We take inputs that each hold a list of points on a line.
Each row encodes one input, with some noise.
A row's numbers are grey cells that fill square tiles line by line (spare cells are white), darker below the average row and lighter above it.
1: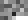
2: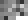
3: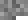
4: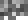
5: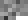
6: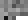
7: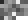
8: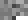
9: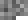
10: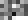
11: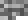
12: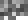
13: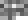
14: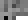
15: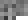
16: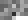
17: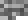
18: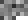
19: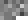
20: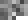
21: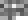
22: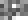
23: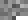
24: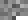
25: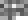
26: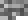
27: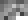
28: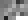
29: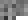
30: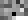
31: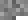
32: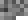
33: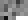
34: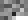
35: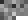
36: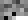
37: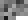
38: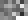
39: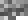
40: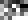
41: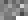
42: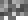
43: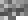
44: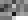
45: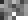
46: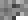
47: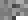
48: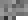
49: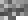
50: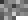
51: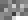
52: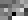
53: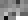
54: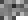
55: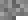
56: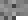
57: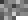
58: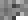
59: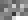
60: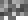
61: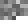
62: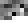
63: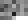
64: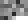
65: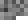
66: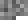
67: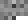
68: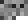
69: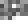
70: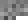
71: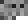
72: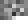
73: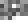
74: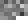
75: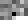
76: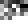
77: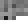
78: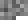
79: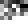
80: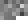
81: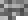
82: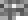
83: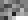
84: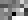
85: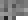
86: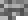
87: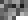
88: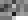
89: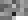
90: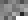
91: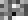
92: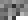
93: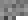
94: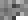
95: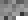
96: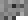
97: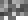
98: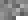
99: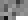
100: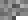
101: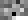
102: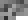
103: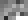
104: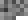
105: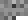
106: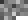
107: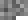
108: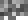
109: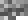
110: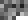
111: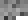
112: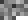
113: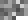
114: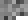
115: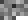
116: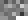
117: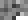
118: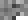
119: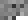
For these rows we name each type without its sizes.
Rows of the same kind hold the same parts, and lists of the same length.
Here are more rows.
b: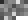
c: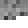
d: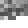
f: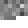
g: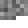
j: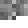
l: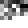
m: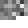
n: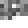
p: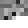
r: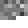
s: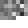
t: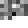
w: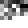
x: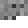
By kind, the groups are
b, f, g, m, r, s
c, j, p, x
d, n, t
l, w

